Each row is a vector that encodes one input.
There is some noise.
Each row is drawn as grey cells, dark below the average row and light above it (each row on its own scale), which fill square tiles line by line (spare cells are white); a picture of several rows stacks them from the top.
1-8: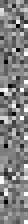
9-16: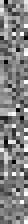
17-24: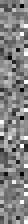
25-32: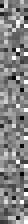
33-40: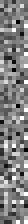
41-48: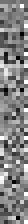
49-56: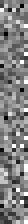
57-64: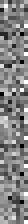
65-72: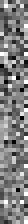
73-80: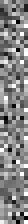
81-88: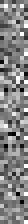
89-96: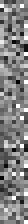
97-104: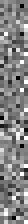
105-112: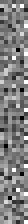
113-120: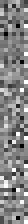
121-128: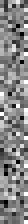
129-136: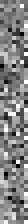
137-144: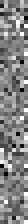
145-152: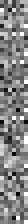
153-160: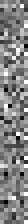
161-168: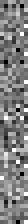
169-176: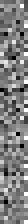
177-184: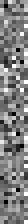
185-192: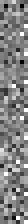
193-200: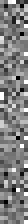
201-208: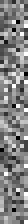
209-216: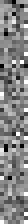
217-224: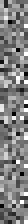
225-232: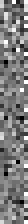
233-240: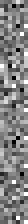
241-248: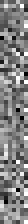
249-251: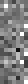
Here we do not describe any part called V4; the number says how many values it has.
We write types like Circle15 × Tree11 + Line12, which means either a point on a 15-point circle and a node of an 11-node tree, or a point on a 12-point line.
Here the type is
List2(Label10 × V4).
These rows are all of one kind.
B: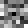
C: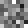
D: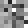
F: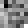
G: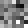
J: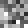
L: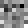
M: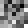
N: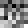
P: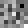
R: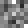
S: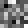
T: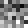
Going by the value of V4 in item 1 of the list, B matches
C and D.
